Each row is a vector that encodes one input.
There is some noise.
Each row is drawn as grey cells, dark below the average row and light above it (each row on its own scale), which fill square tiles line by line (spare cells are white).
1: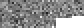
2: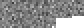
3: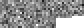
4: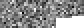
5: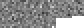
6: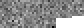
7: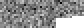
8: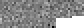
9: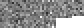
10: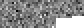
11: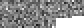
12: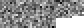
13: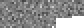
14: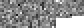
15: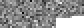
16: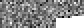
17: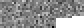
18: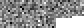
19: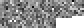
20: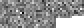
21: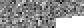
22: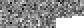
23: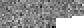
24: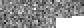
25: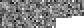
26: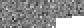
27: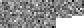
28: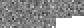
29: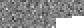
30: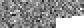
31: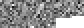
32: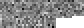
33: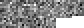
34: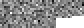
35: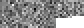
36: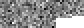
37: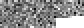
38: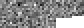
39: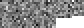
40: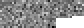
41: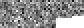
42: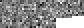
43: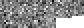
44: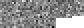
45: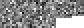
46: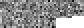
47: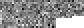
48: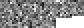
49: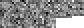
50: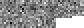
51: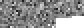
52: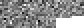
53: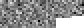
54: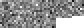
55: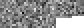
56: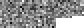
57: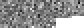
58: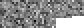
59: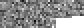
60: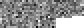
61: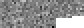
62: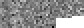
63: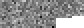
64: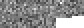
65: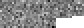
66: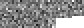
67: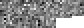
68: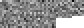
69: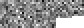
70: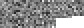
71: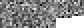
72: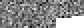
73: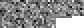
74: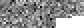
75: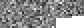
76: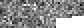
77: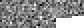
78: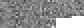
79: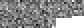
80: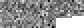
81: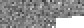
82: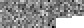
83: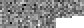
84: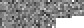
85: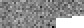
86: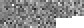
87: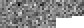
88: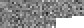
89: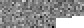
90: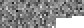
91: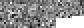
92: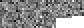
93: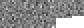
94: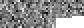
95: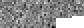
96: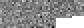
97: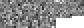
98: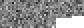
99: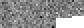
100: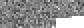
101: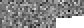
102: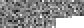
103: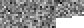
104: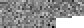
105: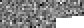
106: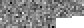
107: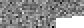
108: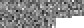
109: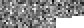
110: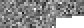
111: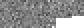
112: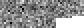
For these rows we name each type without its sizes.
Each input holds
a point on a circle, a point on a line and a true/false value.
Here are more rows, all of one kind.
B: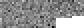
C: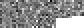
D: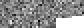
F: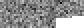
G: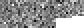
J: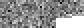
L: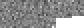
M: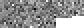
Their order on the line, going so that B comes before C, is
B, F, J, G, M, D, C, L.
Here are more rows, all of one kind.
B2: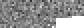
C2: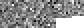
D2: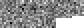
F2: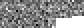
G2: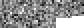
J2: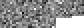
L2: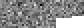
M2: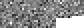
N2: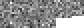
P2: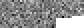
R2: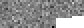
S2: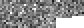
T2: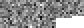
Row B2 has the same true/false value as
C2, D2, F2 and T2.
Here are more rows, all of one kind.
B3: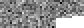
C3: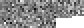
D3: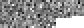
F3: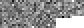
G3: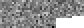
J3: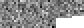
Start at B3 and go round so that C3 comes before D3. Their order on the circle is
B3, G3, F3, J3, C3, D3.
